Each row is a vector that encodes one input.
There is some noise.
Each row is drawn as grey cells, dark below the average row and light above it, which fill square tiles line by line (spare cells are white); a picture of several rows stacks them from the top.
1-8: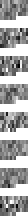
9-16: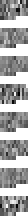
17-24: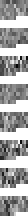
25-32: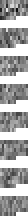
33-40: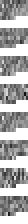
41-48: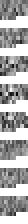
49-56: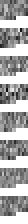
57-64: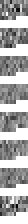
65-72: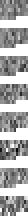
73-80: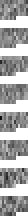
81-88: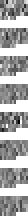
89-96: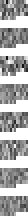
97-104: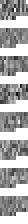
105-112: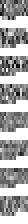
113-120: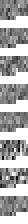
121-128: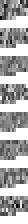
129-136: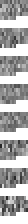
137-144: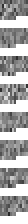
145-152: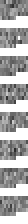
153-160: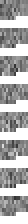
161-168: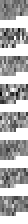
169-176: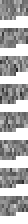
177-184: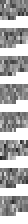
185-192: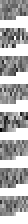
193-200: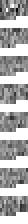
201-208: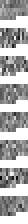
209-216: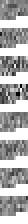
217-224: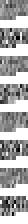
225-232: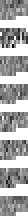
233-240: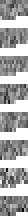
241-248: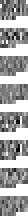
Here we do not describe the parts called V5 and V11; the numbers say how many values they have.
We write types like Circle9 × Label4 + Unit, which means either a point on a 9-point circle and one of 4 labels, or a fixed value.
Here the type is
Bool × (Line6 + V11) + V5.
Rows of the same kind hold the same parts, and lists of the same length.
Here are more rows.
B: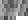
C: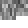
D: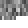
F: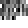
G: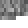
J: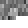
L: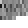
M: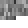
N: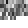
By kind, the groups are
B, D, L, M
C, G, J
F, N

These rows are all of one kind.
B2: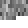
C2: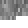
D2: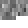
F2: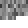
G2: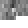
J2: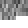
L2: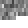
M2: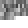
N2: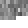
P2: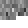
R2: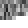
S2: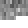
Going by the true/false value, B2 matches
D2, G2, L2 and P2.
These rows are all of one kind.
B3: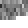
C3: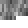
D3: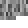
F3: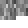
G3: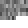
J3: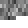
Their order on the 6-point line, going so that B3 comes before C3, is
D3, B3, G3, J3, F3, C3.
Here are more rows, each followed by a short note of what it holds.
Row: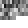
a true/false value and a value of V11
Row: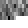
a point on a 6-point line and a true/false value
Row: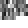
a value of V5
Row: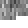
a true/false value and a value of V11
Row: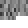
a point on a 6-point line and a true/false value
